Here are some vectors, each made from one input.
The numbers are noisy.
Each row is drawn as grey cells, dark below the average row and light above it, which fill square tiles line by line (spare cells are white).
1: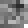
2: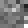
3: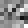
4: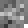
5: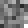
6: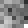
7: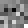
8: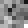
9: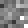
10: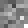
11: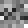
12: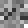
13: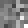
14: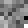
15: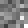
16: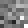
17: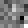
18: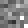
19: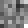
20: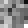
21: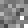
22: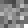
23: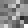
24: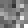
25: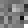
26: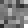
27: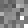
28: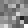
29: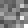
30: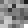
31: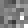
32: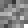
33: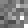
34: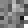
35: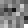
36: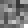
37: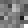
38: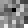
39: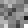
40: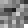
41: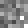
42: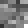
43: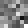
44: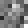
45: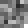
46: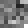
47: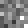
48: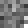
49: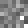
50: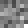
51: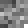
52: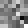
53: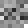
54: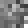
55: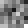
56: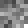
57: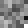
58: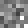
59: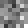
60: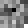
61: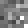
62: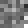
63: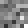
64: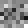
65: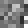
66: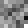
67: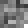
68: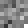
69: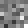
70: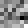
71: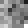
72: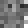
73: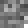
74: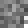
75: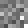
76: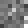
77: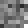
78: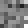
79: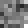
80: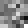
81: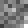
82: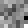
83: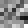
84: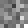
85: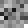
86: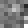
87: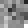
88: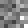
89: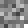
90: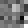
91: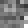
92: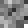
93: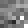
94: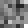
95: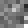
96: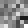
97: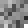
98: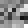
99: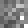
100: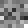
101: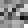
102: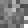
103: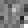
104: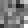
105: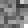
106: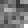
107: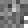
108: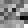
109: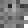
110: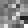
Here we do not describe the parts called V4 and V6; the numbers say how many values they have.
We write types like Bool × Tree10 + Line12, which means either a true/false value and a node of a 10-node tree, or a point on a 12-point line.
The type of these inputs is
Bool × (Line5 + V4) + V6.
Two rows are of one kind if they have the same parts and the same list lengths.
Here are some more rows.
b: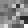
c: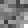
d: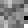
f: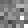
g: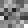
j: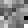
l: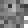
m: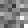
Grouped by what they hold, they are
b, d, g, j
c, l
f, m

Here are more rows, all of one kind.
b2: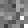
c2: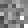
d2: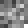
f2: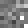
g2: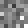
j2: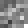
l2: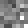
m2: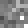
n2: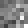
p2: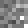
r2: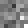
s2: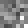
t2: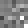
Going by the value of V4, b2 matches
l2, r2 and s2.
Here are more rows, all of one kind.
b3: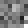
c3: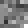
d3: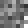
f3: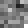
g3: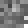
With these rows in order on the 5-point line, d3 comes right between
c3 and g3.
